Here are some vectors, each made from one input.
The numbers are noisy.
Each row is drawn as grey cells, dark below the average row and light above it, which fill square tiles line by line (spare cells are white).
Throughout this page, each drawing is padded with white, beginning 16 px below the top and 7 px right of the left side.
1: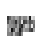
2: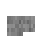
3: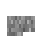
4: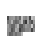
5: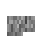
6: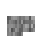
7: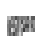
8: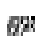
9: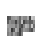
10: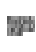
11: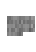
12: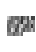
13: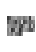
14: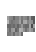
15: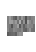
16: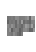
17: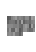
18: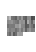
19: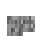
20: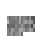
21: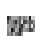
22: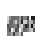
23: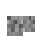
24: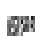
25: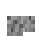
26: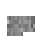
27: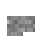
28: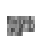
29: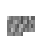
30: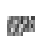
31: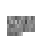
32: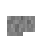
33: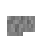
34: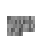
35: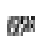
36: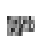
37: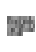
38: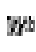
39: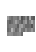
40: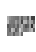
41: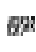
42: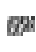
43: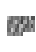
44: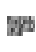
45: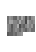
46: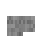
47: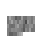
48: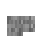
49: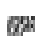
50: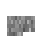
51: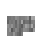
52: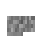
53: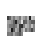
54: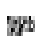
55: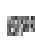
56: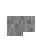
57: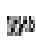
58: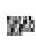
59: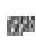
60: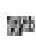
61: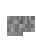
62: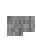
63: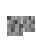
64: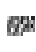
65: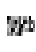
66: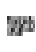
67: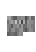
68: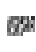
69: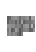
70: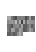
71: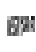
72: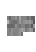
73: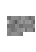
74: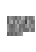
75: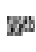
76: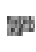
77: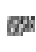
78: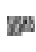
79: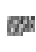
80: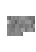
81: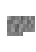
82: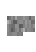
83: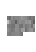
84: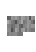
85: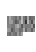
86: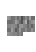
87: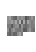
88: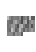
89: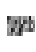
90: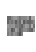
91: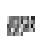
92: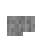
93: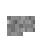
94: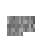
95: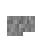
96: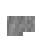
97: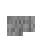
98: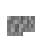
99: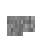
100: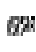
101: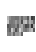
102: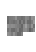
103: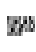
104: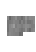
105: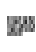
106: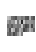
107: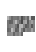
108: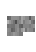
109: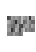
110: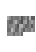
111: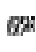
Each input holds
either a fixed value, or one of 9 labels and a true/false value, or a point on each of two 3-point lines.
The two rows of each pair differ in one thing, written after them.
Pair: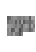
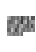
the label
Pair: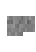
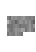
the true/false value
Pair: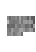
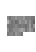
the label
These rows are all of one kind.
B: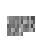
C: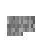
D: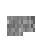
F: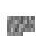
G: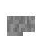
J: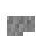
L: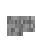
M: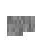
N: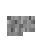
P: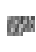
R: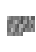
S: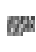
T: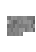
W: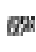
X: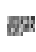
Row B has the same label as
D, P, T and W.
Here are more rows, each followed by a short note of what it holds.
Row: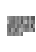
one of 9 labels and a true/false value
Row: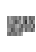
a fixed value
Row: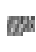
one of 9 labels and a true/false value
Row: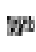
one of 9 labels and a true/false value
